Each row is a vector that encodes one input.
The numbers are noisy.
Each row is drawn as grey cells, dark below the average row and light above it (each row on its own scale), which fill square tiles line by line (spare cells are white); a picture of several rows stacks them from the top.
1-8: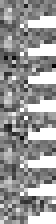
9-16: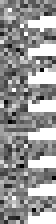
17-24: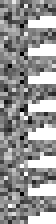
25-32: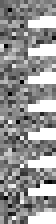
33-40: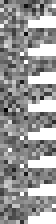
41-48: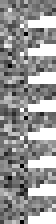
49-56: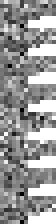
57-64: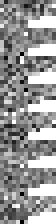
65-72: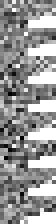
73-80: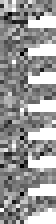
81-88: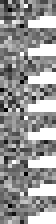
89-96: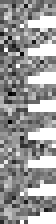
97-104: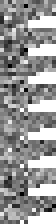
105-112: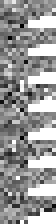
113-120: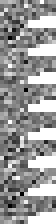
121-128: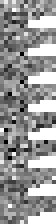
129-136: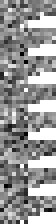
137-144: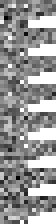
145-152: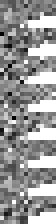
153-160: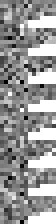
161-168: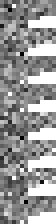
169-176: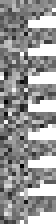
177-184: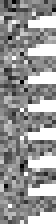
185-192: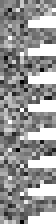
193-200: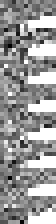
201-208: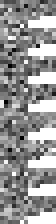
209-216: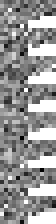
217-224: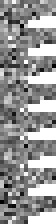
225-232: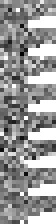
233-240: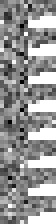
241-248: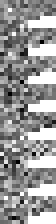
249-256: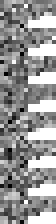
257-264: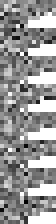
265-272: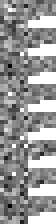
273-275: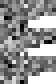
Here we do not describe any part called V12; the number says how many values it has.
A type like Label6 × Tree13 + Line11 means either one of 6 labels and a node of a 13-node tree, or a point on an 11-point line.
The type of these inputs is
List2(Bool × V12).
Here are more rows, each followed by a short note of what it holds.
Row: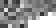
a list of two items
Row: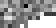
a list of one item
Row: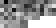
the empty list
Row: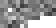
a list of one item
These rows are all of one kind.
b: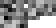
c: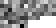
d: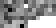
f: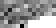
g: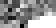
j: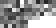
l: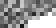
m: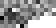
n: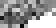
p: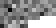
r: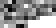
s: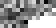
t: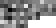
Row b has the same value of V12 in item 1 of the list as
c, d and f.
